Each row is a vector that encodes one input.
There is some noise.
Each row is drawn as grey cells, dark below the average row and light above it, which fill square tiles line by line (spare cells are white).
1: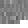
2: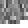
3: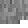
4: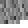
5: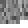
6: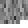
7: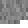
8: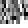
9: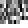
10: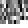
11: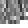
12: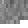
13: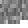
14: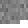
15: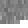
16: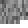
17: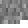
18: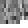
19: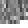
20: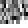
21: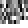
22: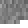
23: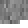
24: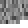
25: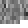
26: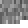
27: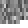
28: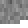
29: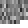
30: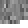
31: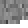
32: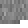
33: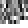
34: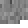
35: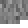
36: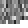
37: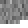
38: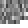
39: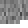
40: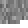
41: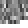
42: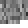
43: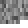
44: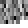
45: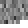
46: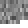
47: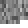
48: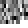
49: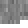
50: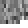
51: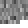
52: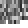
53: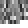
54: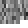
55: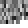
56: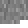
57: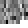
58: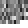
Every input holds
one of 7 labels, together with either a fixed value, or four true/false values.
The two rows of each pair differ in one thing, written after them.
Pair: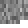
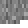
the label
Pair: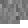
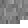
the label
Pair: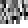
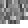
one of the four true/false values
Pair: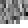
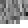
one of the four true/false values
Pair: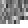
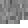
the label
